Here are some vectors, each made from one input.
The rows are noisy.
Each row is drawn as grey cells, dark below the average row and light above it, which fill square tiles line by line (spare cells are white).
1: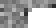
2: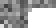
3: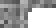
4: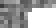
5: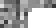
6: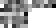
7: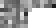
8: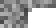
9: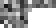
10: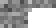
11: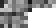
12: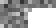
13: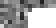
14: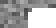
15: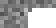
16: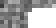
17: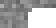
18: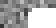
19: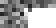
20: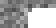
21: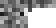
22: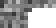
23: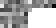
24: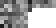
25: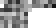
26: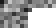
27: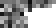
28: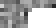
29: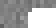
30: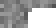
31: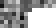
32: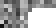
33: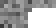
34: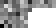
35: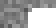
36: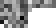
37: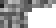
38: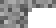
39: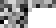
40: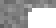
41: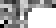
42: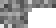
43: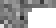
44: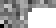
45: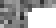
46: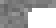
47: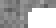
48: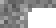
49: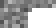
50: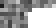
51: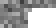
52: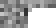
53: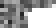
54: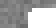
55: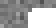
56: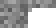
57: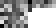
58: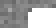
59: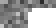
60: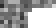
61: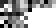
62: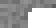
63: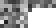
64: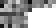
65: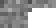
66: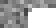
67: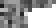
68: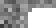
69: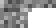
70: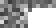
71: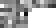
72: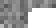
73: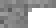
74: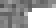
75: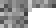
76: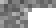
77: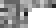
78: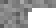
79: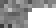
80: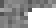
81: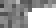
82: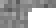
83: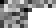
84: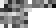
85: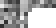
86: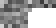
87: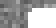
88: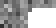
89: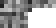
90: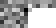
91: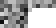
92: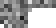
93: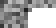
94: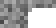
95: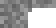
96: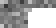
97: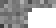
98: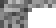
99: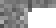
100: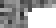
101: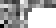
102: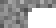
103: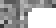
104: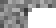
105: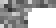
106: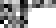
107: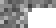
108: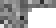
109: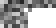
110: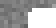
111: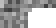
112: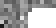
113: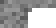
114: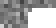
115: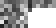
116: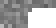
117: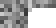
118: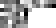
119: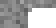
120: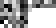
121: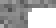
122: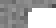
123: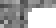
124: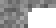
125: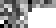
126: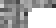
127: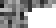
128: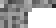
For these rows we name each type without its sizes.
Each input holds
a point on a line, together with either a label, or a point on a line.
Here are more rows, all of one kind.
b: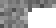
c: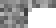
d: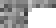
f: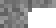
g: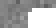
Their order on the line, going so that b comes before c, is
b, g, f, d, c.
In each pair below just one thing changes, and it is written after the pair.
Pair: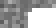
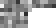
the place on the line
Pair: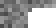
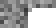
the place on the line
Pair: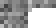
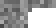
the place on the line
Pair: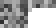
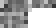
the label
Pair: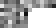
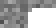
the label
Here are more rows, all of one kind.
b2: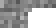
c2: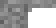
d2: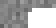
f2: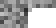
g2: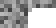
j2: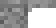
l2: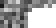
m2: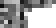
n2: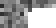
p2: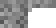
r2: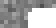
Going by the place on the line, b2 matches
c2, m2 and p2.
